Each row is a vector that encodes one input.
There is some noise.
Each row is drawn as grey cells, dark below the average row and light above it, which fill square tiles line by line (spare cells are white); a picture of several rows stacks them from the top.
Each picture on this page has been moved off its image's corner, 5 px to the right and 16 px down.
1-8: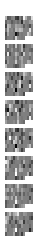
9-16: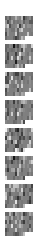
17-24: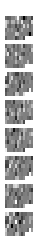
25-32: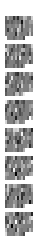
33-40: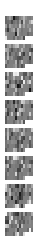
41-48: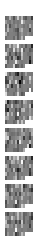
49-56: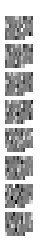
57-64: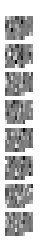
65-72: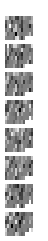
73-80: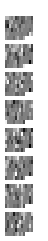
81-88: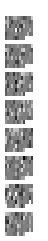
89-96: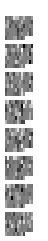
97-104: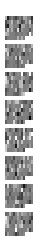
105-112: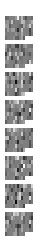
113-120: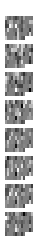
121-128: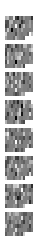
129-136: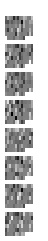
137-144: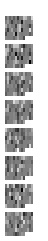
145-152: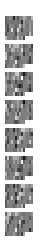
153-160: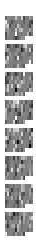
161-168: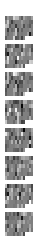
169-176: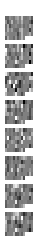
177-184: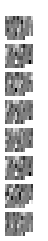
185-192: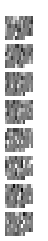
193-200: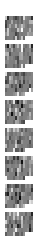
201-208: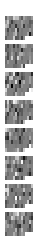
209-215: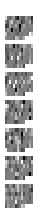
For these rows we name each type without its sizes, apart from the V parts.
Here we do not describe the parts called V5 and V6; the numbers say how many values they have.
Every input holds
a node of a tree and a true/false value, together with either a point on a line and a value of V6, or a list of values of V5.
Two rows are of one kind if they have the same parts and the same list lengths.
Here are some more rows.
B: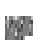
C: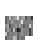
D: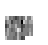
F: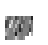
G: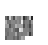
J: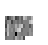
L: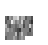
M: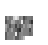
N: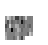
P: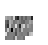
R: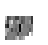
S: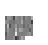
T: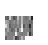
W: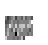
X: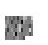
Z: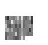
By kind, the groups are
B, C, L, M
D, F, J, N, P, R, W
G, S, T, Z
X

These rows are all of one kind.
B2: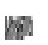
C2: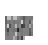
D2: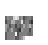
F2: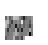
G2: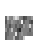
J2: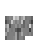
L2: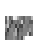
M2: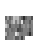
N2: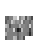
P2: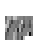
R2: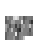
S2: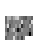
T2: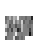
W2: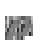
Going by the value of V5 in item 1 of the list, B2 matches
D2, G2, L2 and R2.
